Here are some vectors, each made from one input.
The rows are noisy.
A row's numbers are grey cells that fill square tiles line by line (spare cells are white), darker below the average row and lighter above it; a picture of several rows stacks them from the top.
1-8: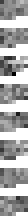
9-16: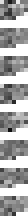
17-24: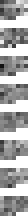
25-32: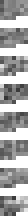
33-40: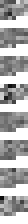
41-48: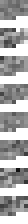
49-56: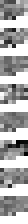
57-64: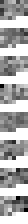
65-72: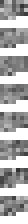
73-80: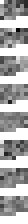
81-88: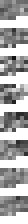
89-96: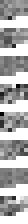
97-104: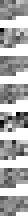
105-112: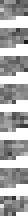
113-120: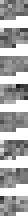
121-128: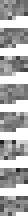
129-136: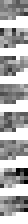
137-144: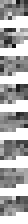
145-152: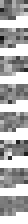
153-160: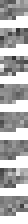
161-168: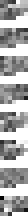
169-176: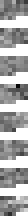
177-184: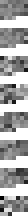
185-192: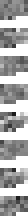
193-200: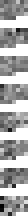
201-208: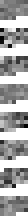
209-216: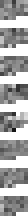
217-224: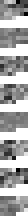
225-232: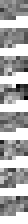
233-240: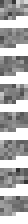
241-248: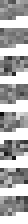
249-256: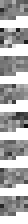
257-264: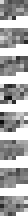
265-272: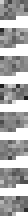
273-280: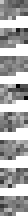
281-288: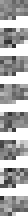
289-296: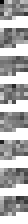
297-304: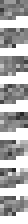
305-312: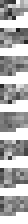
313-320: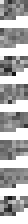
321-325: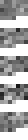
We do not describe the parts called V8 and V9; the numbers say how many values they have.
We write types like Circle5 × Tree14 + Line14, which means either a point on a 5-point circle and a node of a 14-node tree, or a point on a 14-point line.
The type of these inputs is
Line5 + (Tree7 + V9) × V8.
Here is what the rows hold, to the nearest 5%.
About 20% of them hold a point on a 5-point line. The rest hold a value of V8, together with either a node of a 7-node tree, or a value of V9.
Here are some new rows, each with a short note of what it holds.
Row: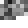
a point on a 5-point line
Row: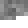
a node of a 7-node tree and a value of V8
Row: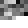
a value of V8 and a value of V9
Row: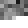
a node of a 7-node tree and a value of V8
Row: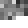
a point on a 5-point line
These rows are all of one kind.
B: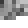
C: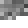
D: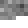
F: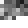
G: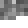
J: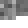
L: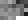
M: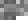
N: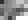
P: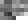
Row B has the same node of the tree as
C, L and P.
